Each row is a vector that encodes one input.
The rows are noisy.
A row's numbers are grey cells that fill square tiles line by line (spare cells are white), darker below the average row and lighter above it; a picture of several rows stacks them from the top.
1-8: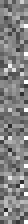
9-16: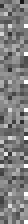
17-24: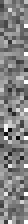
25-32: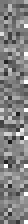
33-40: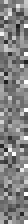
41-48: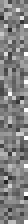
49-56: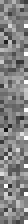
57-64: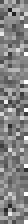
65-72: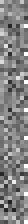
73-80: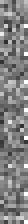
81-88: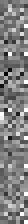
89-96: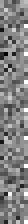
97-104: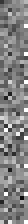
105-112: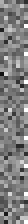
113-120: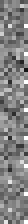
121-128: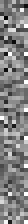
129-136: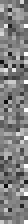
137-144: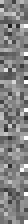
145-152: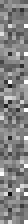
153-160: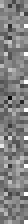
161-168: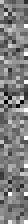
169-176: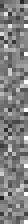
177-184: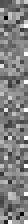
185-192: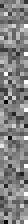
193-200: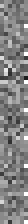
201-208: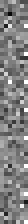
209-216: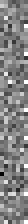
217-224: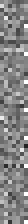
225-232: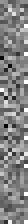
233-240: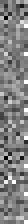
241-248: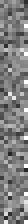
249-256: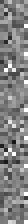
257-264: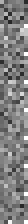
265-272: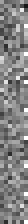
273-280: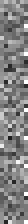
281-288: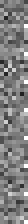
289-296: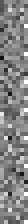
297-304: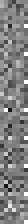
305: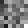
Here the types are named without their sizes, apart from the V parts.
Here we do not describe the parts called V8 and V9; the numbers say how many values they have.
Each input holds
either a point on a circle and a node of a tree, or a point on a line, or a value of V8 and a value of V9.
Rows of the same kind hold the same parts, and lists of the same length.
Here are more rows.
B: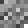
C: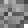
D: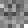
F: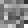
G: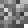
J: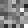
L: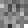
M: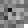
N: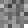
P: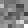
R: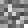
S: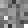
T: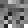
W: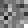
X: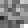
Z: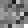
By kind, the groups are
B, C, G, M, X
D, J, L, N, P, R, S, W, Z
F, T

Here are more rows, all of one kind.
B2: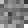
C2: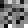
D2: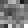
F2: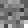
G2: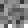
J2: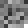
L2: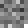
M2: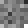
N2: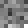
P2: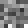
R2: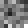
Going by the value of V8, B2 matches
G2, N2 and P2.
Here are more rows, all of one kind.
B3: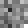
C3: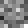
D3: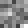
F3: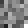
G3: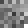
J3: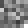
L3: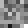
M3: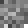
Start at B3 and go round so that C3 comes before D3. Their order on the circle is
B3, G3, C3, J3, F3, D3, L3, M3.
